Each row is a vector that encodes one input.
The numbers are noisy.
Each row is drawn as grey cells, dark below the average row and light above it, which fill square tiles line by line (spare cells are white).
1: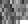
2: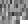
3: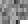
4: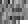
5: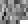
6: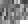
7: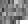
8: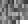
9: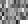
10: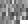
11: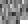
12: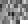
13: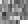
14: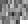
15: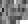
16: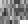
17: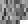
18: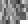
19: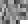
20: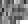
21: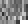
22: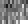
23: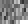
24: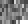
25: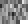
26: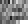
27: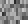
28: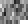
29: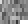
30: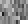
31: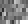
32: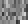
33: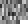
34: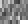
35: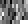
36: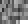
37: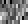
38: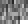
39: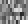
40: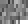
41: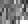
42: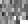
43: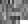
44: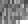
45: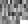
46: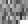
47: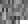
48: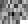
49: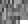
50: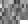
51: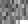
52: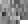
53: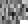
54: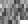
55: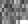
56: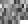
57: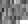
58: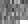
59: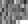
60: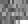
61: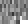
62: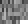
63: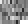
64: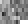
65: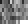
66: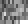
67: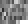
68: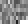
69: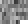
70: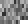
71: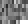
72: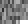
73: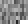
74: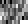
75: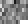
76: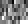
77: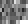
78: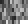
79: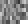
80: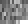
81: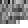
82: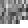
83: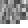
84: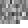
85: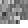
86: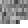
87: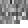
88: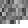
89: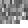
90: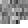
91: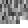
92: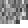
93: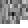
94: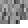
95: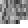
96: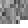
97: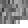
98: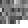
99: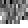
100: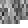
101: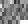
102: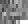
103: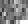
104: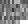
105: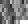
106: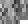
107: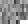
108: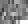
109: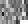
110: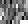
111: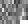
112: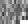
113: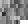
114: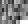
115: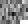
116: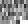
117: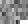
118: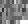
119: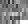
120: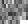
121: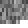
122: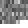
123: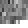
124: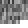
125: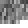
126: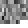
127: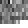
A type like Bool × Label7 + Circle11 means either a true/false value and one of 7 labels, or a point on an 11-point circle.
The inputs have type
Line10 + List2(Line6).
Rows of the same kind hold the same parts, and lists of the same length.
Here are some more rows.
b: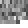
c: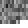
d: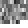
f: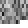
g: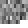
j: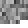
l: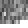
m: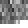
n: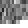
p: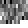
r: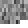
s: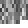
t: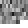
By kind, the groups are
b, s, t
c, l, m, n
d, f, g, j, r
p

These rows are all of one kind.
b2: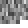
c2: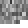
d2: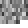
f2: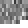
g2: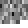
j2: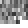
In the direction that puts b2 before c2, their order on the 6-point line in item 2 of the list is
d2, j2, g2, b2, f2, c2.
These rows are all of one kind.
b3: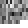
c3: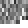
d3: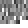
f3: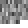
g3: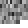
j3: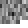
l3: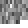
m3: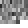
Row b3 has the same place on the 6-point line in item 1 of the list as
f3 and l3.
